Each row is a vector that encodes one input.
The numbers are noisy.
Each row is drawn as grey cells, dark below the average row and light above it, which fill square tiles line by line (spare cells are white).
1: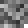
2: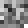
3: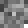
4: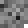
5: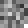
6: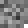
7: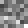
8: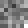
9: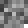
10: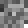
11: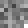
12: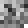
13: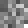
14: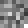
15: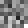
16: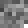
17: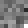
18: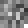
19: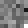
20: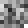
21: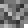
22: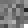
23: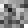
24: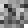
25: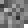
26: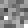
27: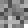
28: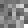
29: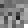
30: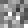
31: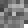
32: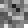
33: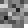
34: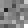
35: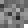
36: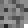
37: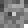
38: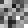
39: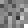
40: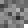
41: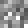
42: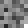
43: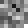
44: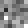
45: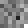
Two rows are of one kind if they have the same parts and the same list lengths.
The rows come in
3 kinds.
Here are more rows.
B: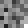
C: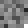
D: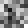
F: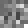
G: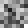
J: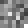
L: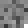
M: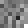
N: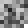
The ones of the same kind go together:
B, C, J, L
D, G, N
F, M

